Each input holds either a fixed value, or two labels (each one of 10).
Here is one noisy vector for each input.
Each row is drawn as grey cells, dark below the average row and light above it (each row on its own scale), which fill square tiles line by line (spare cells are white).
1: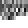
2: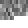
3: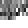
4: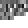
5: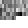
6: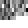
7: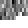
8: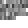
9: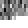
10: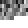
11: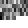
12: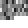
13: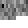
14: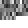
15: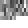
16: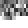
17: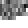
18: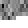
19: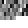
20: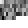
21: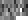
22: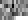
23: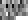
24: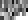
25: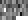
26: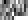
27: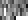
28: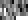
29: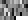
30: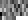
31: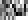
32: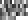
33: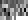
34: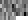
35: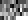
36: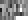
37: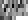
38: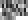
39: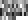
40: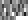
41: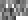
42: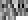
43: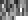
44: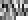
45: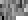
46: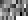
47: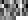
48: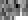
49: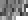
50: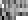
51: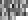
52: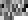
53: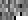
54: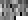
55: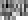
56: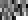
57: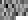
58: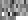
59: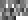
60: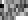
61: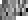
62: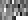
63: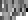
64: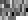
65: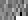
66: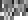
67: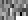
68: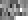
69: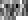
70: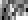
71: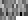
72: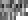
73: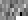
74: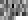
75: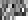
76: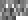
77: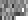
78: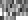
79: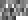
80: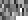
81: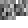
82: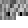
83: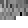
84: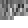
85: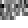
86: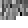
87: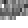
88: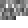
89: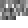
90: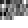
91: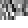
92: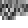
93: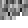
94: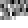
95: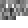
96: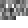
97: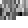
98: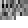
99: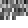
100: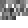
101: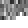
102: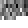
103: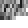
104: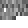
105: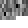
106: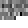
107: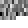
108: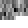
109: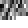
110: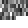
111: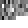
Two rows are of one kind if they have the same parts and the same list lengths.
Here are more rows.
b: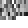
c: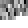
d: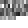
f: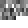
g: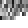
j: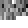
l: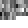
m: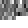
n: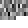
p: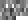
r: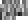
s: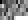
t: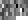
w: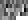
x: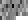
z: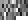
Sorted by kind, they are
b, c, d, g, j, l, m, n, r, s, t, w, x, z
f, p

